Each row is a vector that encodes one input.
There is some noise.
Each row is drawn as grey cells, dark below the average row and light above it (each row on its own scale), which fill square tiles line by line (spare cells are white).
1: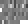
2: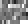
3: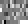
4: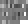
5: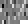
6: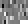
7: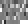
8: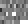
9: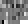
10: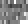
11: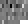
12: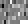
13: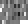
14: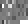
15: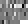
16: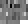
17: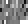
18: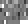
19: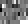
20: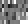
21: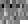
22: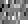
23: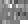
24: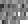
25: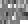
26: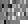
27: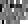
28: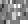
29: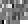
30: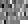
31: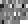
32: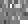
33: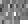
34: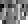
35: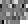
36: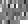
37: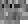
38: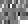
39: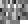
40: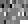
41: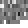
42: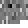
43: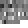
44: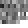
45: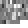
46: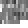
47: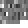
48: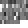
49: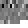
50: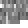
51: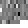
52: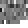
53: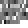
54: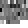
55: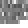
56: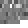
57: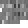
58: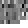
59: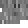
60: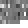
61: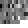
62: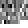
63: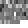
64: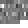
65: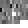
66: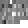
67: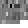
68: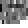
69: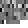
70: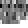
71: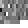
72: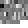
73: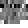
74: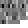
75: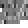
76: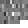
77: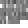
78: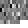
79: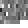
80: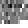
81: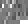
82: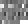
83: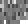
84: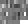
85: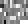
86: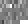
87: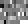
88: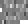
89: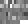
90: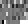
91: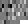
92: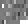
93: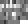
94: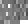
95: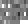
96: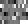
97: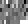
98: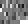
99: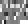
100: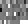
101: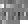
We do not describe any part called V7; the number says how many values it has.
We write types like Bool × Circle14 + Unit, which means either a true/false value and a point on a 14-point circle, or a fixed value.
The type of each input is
Line5 × (Line5 + V7).
